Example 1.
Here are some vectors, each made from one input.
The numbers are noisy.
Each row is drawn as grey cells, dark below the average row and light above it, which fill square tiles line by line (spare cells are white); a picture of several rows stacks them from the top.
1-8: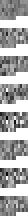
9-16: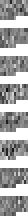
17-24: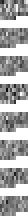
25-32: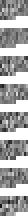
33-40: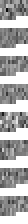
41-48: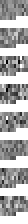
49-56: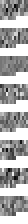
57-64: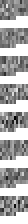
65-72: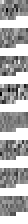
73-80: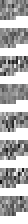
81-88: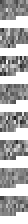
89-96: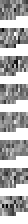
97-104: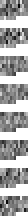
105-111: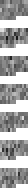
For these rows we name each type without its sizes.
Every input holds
a point on a line.
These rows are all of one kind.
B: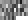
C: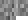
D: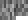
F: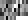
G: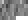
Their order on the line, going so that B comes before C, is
B, D, G, F, C.
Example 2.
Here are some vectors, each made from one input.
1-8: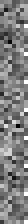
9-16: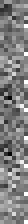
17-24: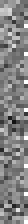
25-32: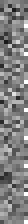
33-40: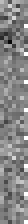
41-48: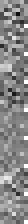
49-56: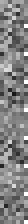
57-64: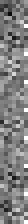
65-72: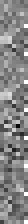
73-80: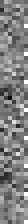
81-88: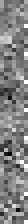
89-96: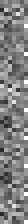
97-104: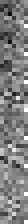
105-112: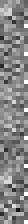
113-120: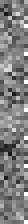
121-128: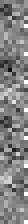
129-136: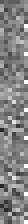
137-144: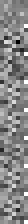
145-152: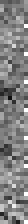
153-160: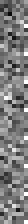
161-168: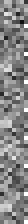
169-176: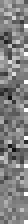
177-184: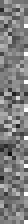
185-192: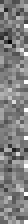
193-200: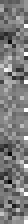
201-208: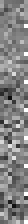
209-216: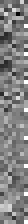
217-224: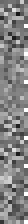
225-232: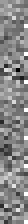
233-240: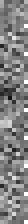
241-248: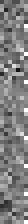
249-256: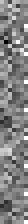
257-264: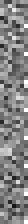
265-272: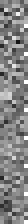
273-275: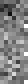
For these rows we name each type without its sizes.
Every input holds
a point on each of two lines.
